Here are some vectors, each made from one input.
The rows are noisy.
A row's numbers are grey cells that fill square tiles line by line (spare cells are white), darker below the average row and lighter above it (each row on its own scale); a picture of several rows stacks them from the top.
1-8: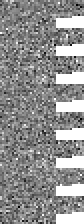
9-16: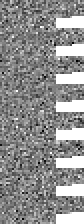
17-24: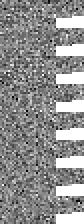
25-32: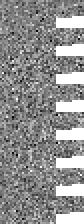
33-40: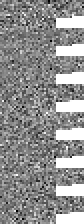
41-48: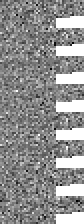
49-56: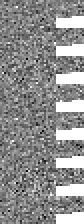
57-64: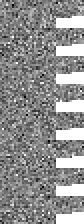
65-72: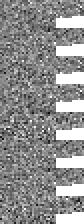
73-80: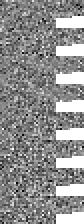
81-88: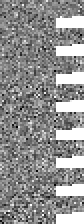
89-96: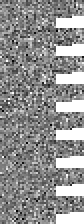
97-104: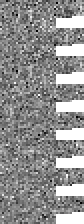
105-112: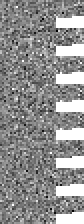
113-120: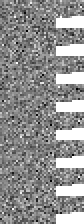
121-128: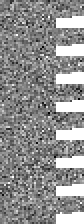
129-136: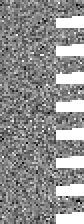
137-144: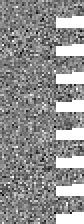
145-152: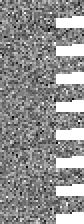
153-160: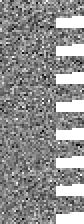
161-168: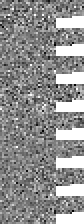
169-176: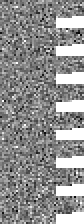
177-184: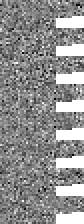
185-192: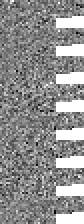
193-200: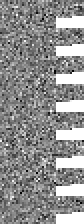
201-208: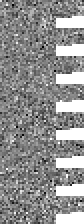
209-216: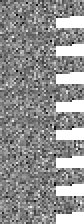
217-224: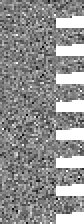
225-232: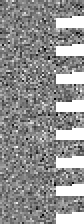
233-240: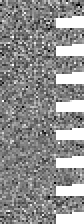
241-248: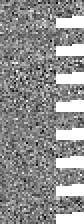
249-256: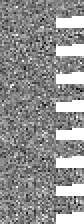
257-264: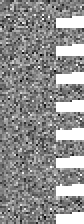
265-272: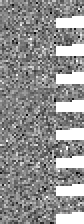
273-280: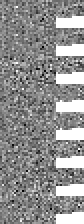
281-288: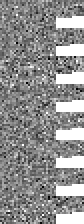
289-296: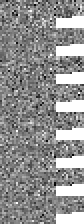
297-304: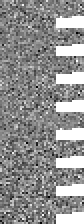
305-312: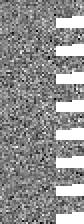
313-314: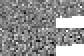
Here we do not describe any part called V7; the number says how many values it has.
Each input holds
a value of V7, together with a list of up to two items, each one of 12 labels and a point on a 5-point line.
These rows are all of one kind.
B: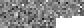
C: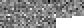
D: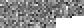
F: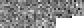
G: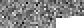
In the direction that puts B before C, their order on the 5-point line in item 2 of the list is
F, B, G, C, D.
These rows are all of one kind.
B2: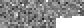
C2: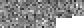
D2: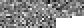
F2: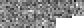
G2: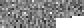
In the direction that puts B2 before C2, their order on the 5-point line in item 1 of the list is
B2, G2, D2, C2, F2.
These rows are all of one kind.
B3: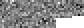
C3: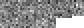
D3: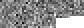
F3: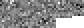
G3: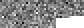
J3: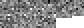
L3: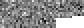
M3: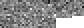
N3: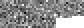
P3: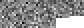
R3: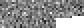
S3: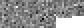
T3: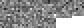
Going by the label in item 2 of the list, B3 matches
D3 and M3.
